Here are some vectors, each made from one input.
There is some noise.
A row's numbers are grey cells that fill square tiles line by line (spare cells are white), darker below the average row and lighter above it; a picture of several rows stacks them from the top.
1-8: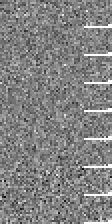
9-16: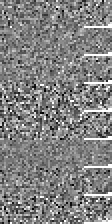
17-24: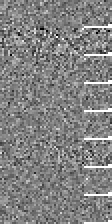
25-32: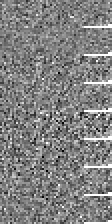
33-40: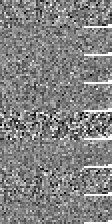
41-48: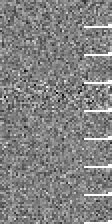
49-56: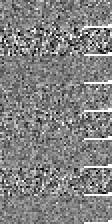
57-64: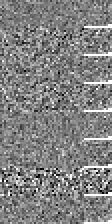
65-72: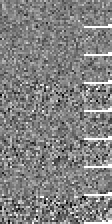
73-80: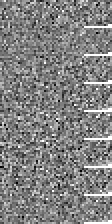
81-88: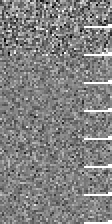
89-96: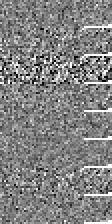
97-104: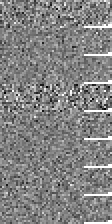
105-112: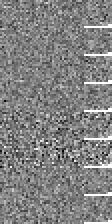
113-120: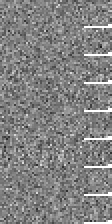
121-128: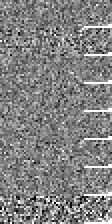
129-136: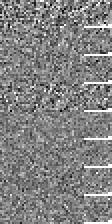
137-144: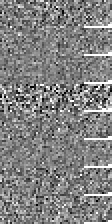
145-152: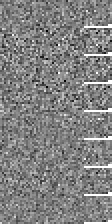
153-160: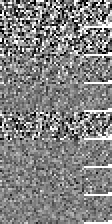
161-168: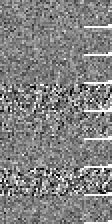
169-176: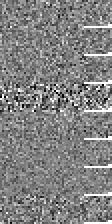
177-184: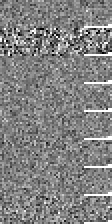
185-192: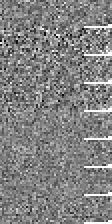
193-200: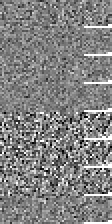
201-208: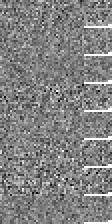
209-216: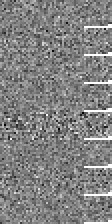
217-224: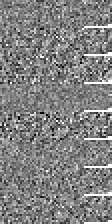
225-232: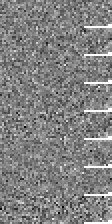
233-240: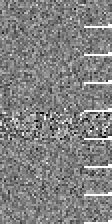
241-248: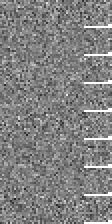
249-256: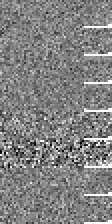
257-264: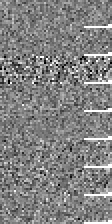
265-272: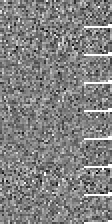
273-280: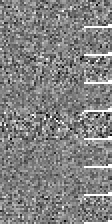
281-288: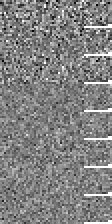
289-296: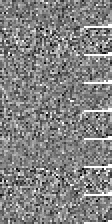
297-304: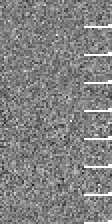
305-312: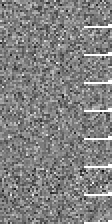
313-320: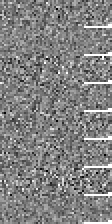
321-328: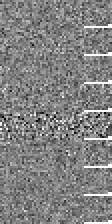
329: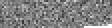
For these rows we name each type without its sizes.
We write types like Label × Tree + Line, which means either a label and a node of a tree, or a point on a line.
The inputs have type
Label × Label × Label.
